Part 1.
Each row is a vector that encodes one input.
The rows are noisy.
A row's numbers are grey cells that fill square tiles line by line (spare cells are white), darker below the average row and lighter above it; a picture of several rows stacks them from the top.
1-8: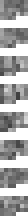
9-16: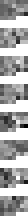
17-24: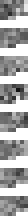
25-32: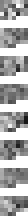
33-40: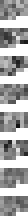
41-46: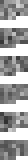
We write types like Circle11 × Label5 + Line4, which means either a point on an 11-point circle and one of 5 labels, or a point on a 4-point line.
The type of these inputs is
Line5.
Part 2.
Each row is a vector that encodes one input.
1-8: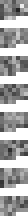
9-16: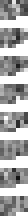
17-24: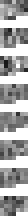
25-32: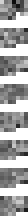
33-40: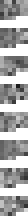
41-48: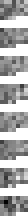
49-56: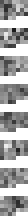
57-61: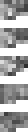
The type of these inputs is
Line5.
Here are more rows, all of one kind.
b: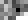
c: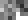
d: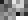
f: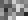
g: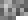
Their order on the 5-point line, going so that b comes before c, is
f, d, g, b, c.
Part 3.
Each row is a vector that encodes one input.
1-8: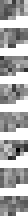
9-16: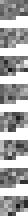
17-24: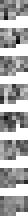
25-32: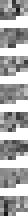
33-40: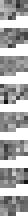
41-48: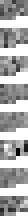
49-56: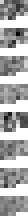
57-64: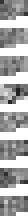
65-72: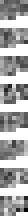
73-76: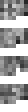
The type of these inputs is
Line5.
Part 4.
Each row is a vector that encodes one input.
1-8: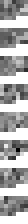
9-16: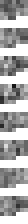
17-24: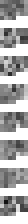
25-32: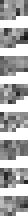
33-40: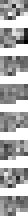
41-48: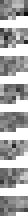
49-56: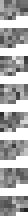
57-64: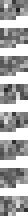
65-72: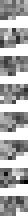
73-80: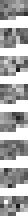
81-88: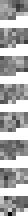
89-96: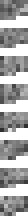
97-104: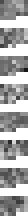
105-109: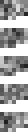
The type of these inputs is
Line5.
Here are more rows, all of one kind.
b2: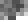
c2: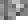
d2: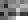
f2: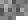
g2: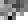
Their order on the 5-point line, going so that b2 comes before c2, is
g2, b2, f2, d2, c2.
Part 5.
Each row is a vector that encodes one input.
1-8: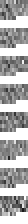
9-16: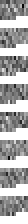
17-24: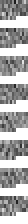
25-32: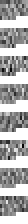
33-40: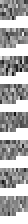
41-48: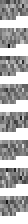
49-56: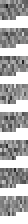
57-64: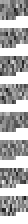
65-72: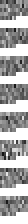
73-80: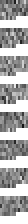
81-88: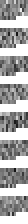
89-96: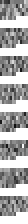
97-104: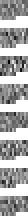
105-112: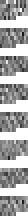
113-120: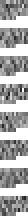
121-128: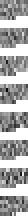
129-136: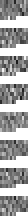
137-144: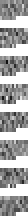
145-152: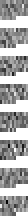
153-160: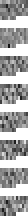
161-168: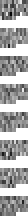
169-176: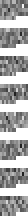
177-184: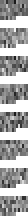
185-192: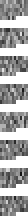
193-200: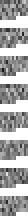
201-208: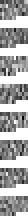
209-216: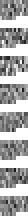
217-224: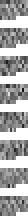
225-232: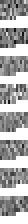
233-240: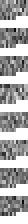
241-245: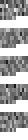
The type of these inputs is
Bool × Bool × Bool.
